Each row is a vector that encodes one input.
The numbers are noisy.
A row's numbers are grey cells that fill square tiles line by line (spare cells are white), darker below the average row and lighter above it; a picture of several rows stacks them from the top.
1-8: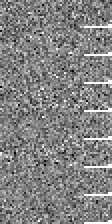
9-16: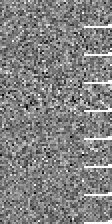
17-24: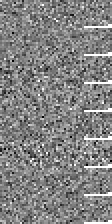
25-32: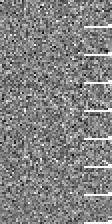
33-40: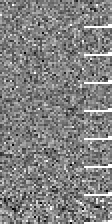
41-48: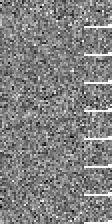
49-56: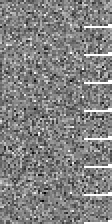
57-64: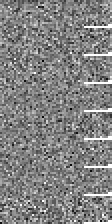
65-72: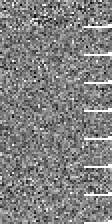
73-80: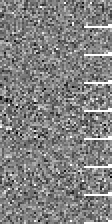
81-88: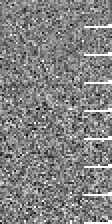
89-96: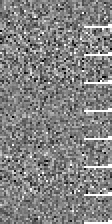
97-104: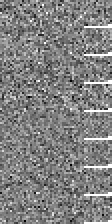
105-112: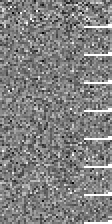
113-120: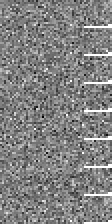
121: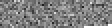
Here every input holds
a true/false value, together with either a point on a 4-point line, or a point on a 5-point line.
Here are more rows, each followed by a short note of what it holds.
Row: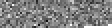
a point on a 4-point line and a true/false value
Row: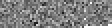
a point on a 5-point line and a true/false value
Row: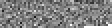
a point on a 4-point line and a true/false value
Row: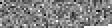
a point on a 4-point line and a true/false value
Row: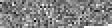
a point on a 4-point line and a true/false value
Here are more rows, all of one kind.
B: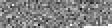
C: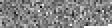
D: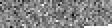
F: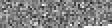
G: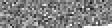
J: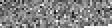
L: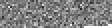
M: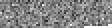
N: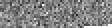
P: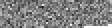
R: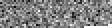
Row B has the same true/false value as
F, G, L and P.
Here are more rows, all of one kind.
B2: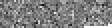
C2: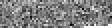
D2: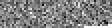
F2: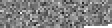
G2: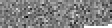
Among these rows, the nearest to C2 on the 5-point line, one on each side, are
D2 and G2.
